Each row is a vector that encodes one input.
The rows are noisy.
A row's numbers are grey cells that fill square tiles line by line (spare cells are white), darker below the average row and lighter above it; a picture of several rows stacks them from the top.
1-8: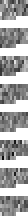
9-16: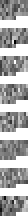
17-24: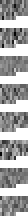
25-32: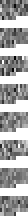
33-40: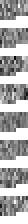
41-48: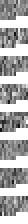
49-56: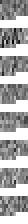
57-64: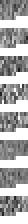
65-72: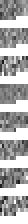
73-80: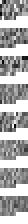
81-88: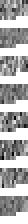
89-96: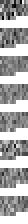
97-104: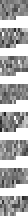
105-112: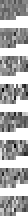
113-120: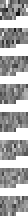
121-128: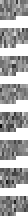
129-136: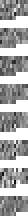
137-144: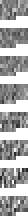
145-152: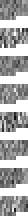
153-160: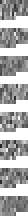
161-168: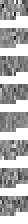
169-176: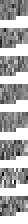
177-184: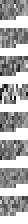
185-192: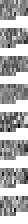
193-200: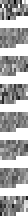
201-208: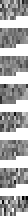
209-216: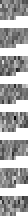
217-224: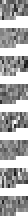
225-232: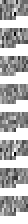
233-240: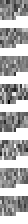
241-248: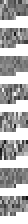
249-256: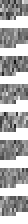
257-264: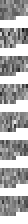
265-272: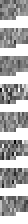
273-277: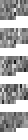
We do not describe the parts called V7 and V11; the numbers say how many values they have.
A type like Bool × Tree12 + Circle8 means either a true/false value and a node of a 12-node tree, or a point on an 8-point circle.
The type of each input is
Bool × Bool × Bool × Line5 × V7 × V11 + List2(Line6).
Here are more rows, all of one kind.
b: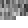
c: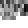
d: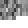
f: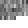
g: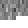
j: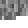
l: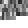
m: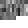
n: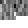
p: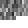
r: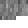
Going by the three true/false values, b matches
f, j, m and p.
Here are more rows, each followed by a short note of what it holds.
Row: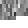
a list of one item
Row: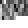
a point on a 5-point line, three true/false values, a value of V7 and a value of V11
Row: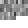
a list of two items
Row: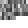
the empty list
